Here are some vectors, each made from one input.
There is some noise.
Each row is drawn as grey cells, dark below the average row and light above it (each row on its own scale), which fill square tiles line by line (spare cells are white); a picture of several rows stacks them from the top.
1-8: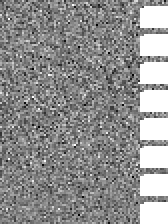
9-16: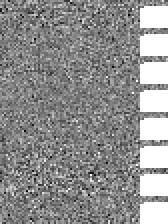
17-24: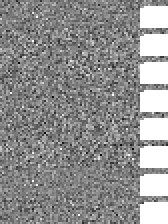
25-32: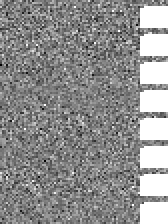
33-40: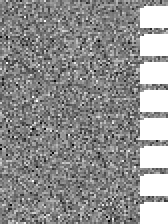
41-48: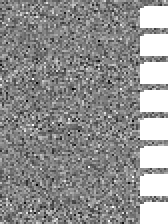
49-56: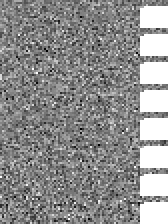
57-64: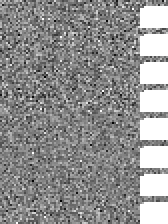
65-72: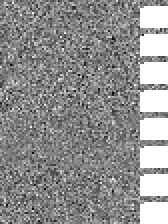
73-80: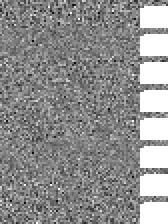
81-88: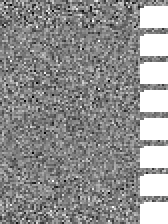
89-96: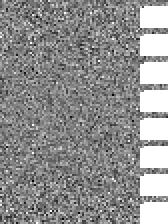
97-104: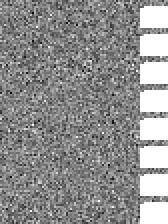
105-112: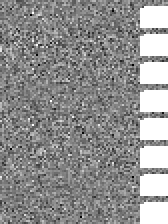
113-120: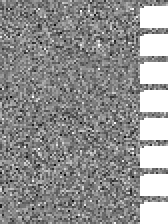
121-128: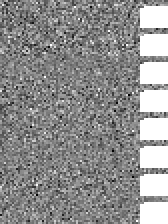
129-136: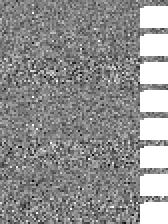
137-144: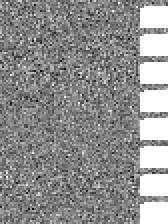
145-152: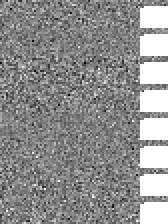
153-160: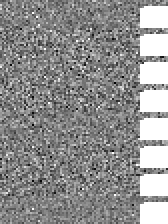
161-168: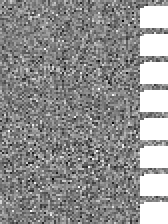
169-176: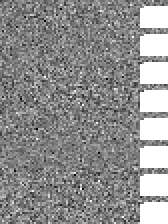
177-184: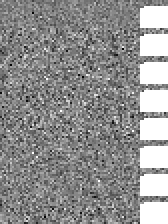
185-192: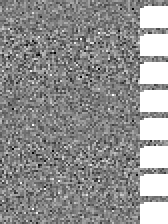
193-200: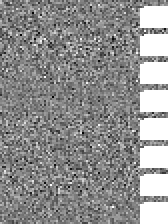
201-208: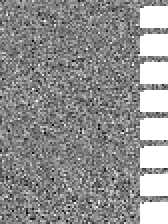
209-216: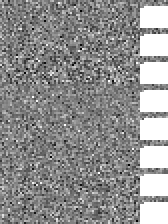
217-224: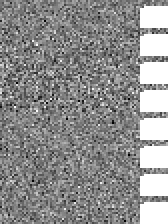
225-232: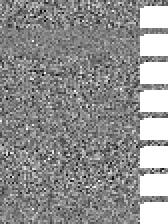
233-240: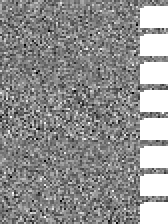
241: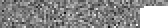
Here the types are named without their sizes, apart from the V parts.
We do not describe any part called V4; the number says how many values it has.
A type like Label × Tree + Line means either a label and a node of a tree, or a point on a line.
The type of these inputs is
(Circle + Unit) × Line × (Line + V4).
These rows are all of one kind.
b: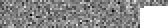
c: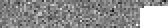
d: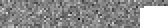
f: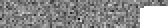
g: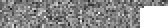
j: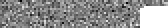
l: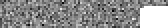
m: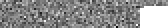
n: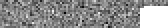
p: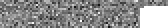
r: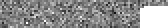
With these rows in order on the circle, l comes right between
b and j.
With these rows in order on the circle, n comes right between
f and p.
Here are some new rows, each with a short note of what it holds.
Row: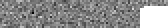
a point on a circle and a point on each of two lines
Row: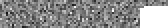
a point on each of two lines
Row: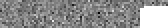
a point on each of two lines
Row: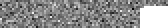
a point on a line and a value of V4
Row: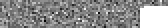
a point on each of two lines
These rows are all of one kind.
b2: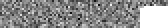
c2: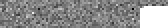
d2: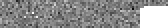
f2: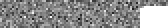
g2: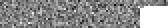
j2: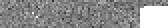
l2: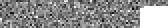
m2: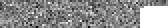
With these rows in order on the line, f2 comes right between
c2 and j2.
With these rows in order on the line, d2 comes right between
j2 and l2.
